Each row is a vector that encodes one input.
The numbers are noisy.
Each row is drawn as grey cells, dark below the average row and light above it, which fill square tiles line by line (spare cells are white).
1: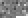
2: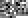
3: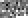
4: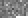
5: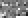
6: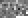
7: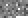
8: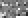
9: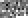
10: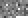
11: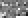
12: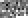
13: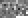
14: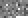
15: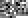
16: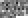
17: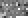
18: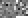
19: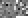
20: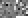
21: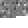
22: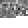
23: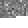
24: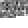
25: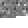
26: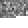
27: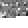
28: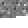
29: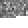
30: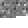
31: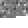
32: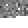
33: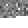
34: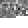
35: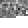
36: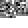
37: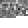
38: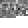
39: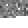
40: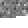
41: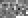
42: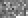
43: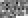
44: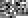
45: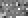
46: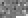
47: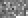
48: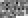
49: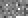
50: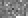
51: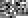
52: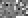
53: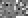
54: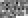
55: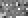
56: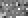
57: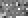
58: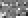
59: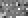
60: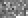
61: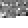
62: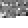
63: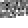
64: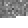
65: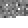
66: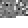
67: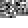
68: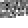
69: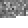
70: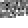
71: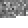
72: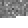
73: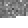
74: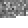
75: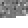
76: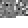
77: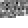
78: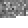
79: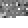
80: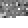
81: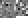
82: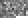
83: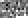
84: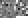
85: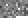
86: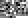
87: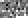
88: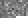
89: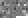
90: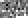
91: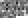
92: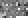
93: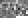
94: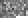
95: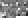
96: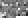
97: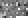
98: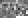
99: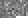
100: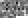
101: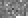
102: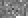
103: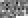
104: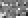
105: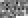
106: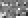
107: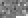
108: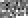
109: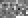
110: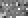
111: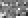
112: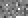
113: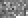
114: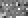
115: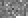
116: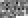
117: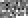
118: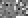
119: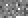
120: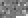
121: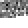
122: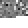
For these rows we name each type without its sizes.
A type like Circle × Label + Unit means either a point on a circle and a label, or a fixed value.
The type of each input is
Tree + Unit.
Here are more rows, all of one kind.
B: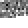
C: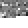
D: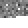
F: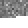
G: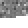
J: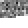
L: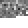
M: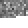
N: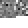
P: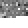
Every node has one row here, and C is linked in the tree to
P.
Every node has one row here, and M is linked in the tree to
F and L.
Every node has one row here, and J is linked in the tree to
B and G.
